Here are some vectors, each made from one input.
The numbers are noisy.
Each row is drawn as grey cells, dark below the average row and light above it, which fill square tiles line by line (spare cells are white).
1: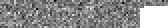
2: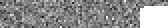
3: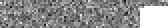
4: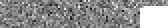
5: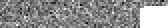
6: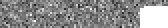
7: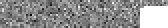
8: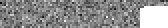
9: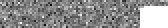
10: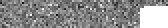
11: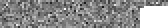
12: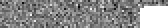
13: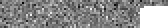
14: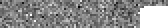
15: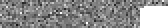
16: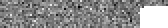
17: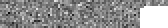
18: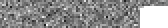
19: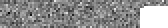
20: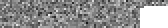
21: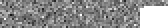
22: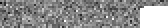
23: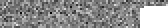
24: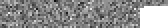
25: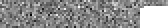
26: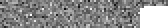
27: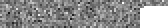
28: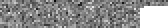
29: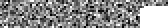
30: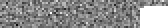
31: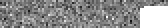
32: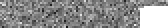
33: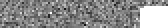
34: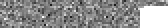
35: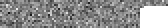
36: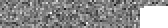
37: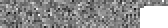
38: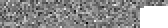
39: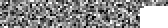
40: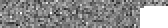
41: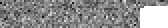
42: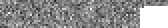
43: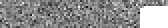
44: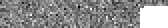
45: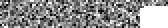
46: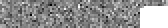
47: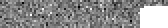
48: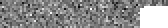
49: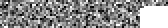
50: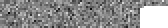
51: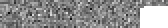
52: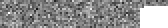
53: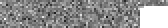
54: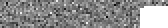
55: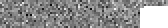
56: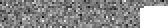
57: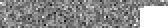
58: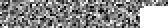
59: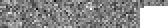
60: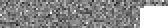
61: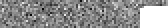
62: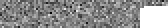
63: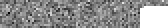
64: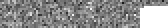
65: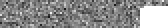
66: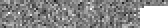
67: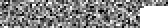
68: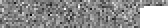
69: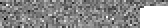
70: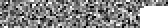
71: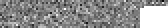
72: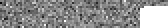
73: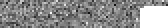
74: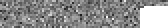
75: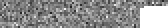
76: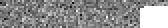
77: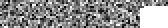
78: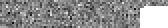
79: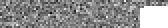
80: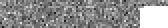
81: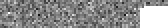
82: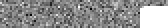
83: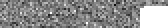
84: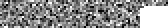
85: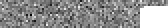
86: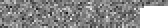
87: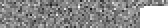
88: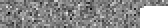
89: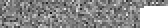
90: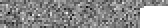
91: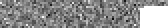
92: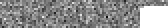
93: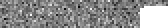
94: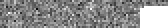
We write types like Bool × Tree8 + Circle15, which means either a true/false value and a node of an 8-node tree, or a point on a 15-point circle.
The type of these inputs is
Bool × Bool × Bool + Unit.
